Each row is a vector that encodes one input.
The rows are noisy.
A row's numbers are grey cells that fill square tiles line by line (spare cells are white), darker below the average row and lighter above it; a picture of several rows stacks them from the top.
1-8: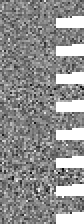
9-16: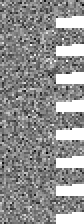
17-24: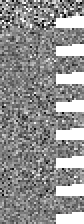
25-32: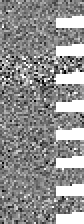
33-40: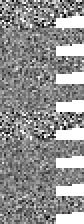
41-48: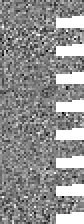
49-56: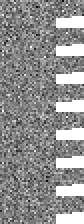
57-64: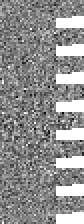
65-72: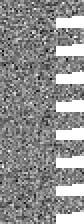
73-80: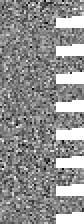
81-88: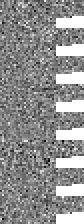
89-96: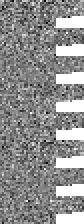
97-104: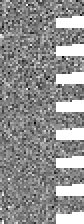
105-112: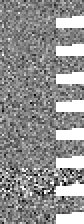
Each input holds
a list of up to three items, each a point on a 5-point line and a true/false value.
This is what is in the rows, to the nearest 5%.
All of them are lists of up to three items, each a point on a 5-point line and a true/false value: about 5% are empty, 20% hold one, 15% two and 60% three.
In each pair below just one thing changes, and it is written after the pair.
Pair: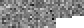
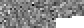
the true/false value in item 1 of the list
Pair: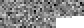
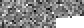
the true/false value in item 1 of the list
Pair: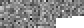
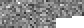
the place on the 5-point line in item 1 of the list
